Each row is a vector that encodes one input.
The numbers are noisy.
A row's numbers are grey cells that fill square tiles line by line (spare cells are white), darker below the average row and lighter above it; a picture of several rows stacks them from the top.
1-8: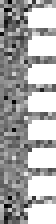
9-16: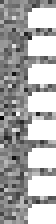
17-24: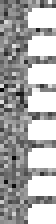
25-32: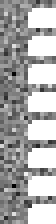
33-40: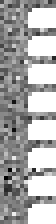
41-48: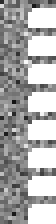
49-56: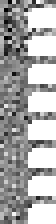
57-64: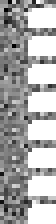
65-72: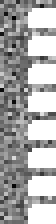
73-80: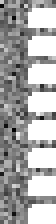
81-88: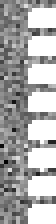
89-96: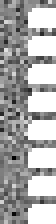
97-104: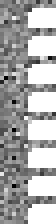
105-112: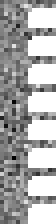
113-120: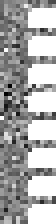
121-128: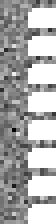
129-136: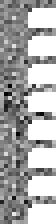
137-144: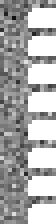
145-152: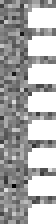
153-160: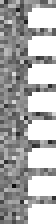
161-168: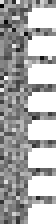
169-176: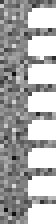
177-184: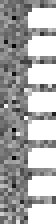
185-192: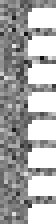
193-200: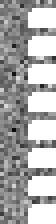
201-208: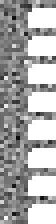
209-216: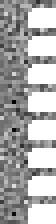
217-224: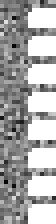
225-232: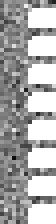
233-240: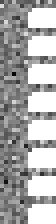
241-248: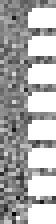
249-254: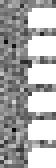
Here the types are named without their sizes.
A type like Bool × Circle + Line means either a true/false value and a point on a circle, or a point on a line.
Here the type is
List(Line).
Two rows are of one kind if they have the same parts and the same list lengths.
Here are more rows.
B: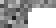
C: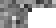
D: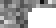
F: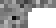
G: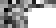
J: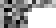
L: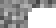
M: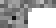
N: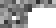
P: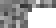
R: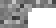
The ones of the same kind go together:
B, D, F, M, P, R
C, L, N
G, J

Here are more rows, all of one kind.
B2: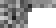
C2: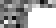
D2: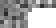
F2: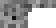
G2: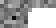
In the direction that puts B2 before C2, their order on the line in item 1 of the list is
D2, F2, B2, G2, C2.
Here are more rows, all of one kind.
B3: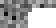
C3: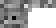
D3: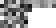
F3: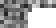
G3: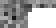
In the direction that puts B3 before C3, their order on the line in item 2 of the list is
G3, B3, C3, F3, D3.
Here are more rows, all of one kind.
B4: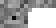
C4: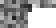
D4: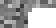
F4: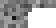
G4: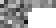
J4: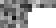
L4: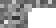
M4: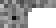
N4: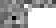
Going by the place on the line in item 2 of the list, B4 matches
C4 and J4.
